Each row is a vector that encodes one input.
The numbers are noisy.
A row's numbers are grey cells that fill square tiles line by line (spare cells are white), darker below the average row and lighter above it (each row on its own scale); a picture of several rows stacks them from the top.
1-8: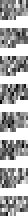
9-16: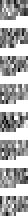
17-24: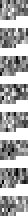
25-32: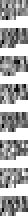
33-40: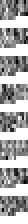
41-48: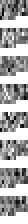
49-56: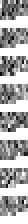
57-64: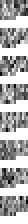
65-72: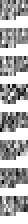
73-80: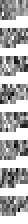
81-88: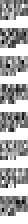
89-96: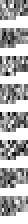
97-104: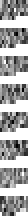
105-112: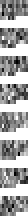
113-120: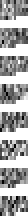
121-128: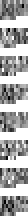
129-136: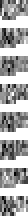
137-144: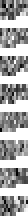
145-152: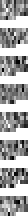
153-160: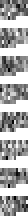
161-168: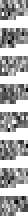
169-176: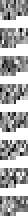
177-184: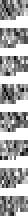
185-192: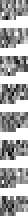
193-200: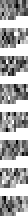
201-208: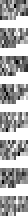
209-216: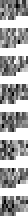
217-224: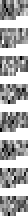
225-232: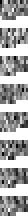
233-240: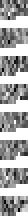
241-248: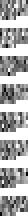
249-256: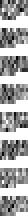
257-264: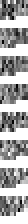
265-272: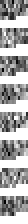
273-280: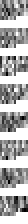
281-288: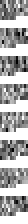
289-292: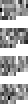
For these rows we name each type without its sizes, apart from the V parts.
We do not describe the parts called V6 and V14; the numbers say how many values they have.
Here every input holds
a value of V6, together with either a label, or a node of a tree and a value of V14.
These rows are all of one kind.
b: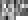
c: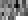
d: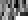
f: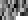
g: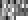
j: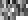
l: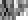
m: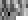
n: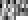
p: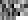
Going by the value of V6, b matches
g and m.
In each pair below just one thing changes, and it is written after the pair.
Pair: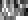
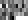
the label
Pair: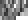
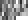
the value of V6
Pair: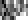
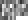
the label
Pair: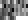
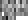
the label
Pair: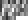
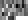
the value of V6
